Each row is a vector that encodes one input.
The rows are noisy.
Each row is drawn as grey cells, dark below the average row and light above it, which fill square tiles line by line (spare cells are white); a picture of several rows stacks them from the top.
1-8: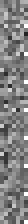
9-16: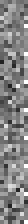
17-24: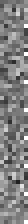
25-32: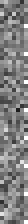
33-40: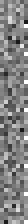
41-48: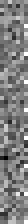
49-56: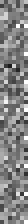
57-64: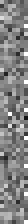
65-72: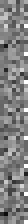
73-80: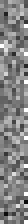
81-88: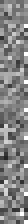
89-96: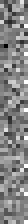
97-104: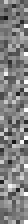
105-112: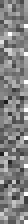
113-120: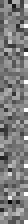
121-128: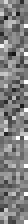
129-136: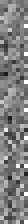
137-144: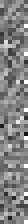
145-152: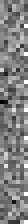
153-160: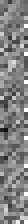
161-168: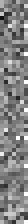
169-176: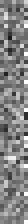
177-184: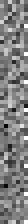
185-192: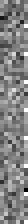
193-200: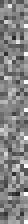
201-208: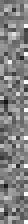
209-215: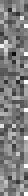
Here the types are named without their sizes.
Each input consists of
a point on a circle.
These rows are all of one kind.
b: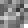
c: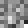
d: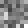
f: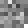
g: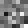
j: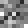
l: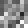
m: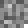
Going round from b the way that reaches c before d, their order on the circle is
b, m, j, g, c, f, d, l.
